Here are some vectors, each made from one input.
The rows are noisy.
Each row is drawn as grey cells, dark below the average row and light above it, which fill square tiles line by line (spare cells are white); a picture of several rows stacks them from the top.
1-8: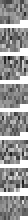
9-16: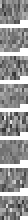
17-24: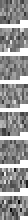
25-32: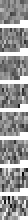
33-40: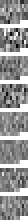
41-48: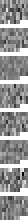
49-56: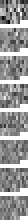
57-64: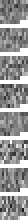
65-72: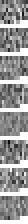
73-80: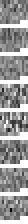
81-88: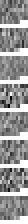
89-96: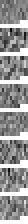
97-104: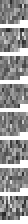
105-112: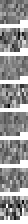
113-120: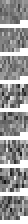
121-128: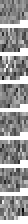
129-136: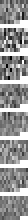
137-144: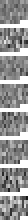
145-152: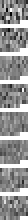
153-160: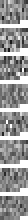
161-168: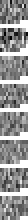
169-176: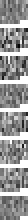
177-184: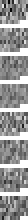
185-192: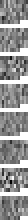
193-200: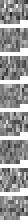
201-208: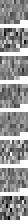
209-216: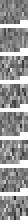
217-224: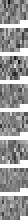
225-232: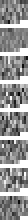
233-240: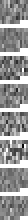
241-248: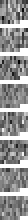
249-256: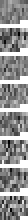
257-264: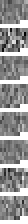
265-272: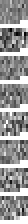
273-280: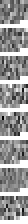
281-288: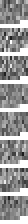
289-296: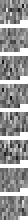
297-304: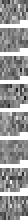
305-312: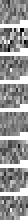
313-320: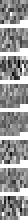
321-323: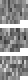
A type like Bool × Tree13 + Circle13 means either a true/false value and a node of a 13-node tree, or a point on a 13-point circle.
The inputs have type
(Circle14 + Line17) × Line9.
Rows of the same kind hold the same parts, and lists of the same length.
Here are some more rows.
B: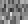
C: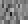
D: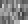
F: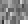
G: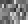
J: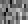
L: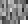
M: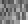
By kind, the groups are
B, F, J, L
C, D, G, M

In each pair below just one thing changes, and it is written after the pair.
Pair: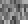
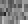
the place on the 9-point line
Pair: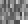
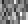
the place on the 9-point line
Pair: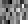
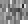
the place on the 9-point line
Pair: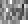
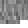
the place on the 9-point line
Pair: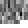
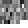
the place on the 14-point circle
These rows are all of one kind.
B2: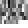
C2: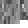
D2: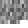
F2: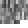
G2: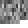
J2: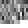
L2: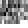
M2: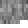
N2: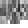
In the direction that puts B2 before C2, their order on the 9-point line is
J2, D2, N2, B2, F2, L2, M2, G2, C2.
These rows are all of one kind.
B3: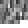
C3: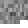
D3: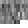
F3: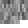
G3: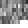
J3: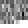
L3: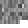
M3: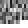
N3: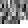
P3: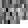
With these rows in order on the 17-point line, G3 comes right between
C3 and D3.
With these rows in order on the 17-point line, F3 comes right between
M3 and N3.
